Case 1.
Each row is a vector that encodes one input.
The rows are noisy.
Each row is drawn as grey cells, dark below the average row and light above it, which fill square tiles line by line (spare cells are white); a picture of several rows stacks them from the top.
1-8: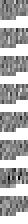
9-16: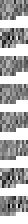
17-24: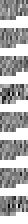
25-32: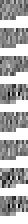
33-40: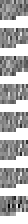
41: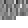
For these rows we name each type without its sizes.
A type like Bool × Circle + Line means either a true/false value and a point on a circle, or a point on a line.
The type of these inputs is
Bool × (Line × Line + Unit).
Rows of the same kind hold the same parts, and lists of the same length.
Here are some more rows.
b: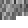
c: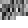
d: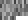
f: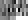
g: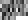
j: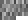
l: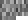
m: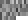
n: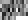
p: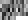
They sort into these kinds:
b, d, j, l, m
c, f, g, n, p

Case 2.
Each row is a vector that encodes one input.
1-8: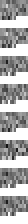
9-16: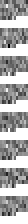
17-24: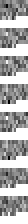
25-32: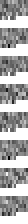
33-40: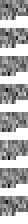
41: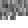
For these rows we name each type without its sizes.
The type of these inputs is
Bool × Line.
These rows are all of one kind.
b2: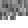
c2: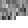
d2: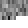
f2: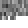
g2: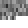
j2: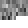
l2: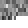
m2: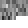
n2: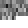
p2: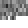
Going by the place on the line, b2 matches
f2 and l2.
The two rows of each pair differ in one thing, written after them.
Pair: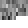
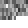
the place on the line
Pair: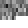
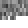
the place on the line
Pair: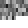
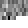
the true/false value
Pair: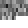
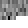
the true/false value
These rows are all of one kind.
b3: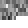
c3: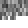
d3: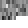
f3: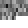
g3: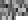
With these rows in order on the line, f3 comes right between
d3 and g3.
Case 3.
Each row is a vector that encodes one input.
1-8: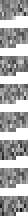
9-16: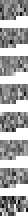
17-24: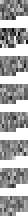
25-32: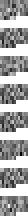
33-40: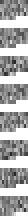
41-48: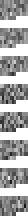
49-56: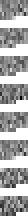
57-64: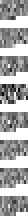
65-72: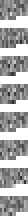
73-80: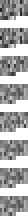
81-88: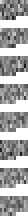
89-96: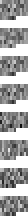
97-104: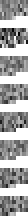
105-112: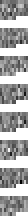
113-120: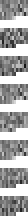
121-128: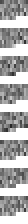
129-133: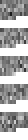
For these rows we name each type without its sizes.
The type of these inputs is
List(Line).
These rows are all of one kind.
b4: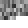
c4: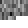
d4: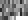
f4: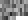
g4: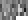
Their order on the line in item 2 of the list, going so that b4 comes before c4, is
g4, b4, f4, c4, d4.
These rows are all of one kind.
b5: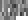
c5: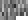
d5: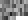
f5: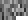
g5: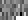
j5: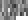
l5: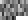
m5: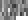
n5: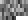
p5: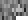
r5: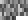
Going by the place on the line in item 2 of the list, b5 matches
j5, m5 and r5.
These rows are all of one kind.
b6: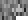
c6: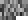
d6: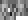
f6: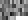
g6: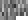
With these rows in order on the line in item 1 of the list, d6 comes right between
f6 and g6.
